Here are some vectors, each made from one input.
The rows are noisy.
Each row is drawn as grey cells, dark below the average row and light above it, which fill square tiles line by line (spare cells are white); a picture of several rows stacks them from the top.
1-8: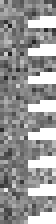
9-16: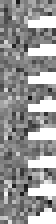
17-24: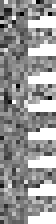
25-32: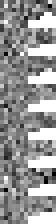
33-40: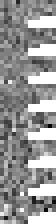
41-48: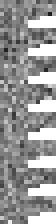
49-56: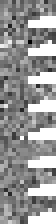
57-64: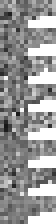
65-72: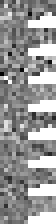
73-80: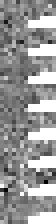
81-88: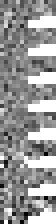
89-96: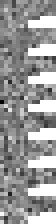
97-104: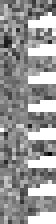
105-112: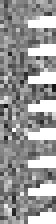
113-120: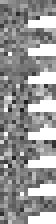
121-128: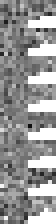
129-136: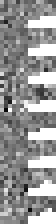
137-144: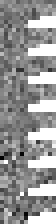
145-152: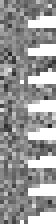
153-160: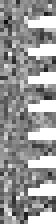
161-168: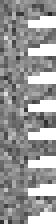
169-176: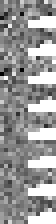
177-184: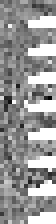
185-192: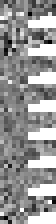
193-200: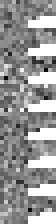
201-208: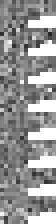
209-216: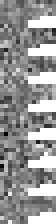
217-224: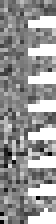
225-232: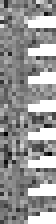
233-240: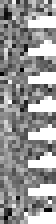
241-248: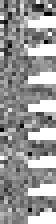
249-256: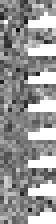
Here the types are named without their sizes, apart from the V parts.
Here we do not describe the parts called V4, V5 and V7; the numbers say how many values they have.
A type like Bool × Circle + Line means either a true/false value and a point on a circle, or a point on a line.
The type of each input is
Circle × V4 × V7 + List(Line) × V5.
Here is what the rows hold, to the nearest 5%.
About 35% of them hold a point on a circle, a value of V4 and a value of V7. The rest hold a value of V5, together with a list of points on a line.
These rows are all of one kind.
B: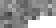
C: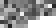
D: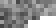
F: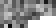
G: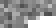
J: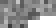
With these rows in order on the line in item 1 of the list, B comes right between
C and G.
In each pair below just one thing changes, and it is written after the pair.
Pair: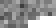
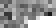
the place on the line in item 2 of the list
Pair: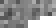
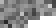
the value of V5
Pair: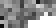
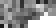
the place on the line in item 2 of the list
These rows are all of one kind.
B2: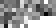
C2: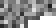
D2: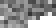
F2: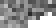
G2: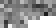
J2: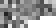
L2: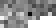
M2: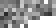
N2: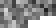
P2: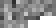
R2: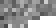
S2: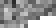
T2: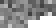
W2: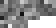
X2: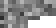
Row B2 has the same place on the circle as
M2, P2, R2 and S2.
